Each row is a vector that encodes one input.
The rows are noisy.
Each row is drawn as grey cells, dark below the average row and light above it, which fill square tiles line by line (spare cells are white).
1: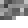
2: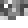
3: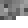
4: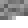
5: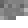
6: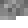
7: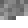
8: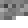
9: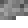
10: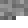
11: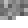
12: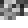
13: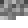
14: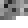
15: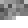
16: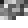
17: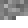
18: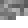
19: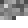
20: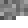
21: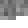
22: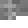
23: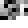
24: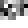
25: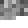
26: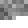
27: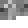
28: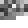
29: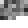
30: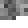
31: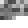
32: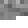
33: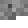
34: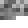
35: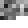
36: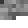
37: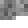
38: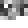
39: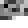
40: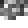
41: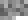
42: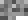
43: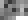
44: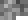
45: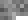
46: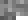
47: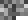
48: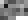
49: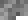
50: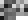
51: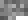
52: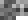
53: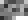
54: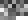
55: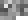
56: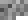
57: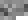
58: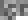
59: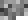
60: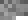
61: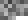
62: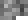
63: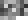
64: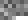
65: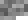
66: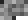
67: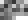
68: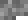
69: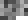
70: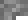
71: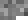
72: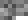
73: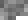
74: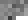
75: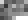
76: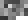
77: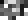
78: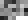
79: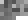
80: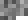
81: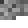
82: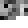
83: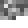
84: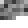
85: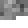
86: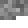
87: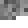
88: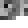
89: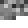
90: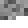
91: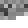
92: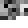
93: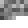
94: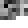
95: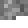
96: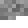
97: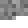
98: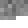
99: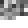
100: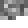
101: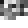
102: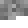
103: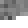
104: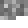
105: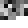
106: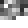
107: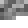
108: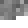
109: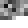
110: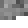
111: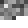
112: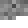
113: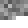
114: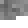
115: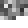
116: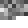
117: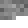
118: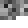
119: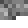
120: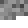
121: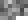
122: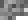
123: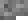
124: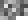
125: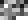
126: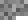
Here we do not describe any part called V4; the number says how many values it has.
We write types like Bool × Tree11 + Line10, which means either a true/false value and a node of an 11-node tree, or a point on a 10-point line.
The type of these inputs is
(Bool × Bool × Bool + V4) × Line9.
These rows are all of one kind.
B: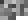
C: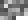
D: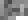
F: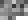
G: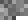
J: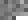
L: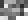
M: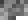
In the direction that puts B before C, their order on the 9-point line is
G, B, D, F, L, M, C, J.
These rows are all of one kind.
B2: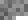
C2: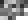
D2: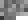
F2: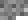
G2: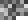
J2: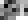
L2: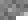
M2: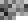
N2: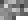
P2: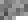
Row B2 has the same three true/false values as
C2, D2, L2 and P2.
